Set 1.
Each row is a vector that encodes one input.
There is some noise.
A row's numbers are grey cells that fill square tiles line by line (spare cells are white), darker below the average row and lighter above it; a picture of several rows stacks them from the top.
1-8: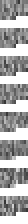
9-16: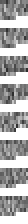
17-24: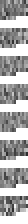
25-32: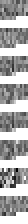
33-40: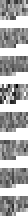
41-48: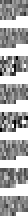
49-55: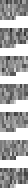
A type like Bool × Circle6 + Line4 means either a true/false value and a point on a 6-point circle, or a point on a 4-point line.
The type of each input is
Circle10 + Unit.
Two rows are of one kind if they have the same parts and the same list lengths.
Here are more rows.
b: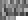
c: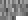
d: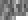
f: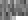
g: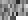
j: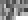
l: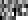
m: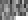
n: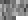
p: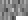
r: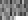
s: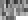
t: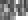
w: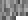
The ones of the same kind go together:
b, c, d, f, g, j, m, n, p, r, s, t, w
l

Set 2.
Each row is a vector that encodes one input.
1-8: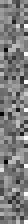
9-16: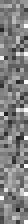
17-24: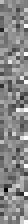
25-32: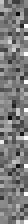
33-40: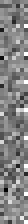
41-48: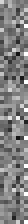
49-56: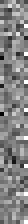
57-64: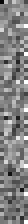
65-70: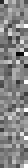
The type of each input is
Bool × Bool × Bool + Unit.
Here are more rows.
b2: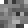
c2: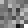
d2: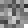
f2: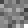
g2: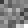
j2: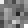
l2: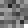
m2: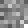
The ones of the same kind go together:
b2, c2, f2, g2, j2, l2, m2
d2

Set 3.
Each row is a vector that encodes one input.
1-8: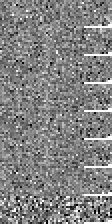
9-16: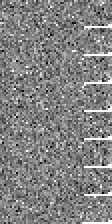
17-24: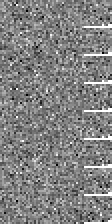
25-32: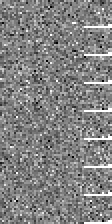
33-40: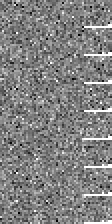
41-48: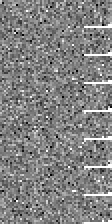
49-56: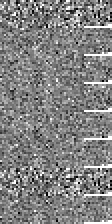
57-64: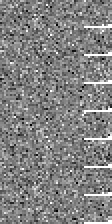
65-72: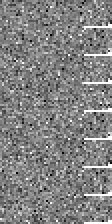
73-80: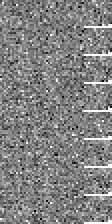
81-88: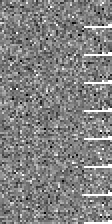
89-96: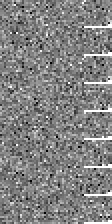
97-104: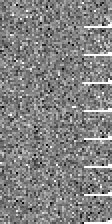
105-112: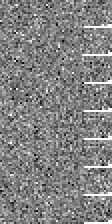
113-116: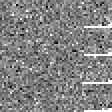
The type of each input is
Bool × Bool × Bool × Bool × Bool + Unit.
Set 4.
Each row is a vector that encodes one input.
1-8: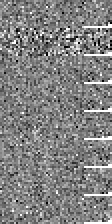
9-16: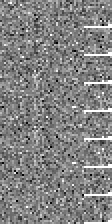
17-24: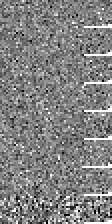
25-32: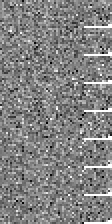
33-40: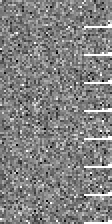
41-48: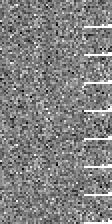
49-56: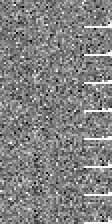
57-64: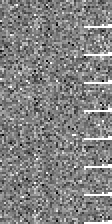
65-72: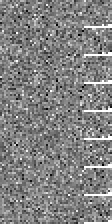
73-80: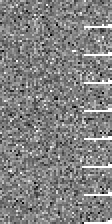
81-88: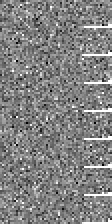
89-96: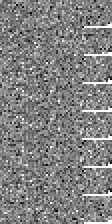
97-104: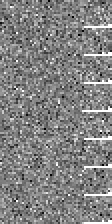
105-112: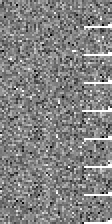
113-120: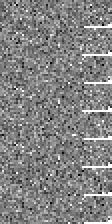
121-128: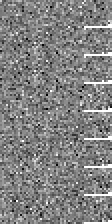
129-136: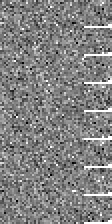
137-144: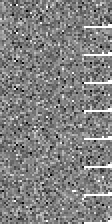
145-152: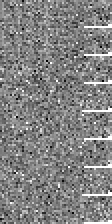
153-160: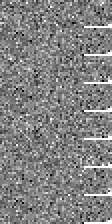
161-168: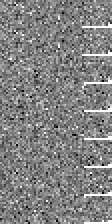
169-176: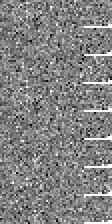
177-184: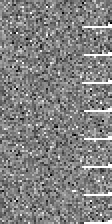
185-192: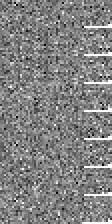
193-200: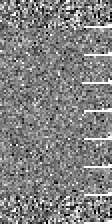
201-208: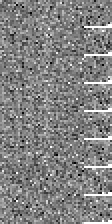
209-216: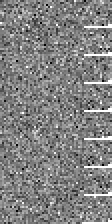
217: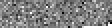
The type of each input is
Bool × Bool × Bool × Bool × Bool + Unit.
